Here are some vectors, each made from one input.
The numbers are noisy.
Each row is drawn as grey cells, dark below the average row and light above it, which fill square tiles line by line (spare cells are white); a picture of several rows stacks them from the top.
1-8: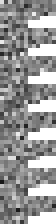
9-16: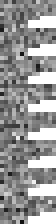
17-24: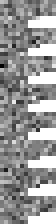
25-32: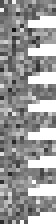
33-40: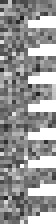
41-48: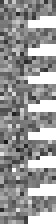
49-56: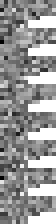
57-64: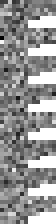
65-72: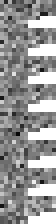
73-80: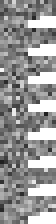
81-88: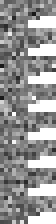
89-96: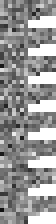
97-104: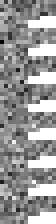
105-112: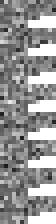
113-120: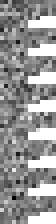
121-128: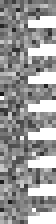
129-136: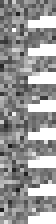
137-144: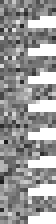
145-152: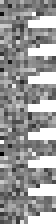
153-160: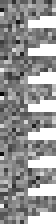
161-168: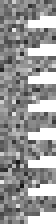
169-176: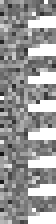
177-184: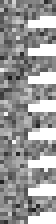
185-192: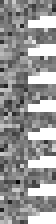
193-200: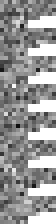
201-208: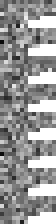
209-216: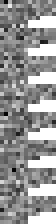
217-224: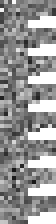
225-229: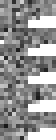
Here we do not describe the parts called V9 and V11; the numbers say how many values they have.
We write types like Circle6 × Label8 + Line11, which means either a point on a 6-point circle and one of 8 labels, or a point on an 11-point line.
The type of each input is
Line5 × (Line5 + V9) + V11.
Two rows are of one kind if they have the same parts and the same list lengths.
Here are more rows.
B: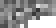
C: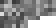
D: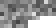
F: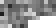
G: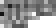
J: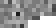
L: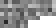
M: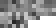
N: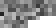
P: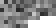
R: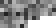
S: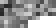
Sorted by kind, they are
B, C, L, M, P
D, F, G, N, S
J, R

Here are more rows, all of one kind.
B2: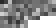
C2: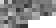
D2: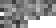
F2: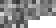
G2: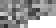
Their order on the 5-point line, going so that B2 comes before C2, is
G2, D2, F2, B2, C2.
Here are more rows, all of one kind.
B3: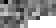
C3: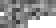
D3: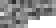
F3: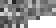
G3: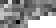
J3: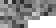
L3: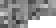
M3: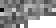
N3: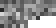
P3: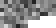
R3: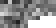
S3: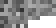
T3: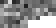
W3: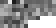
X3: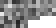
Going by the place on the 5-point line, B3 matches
G3, R3, T3 and W3.
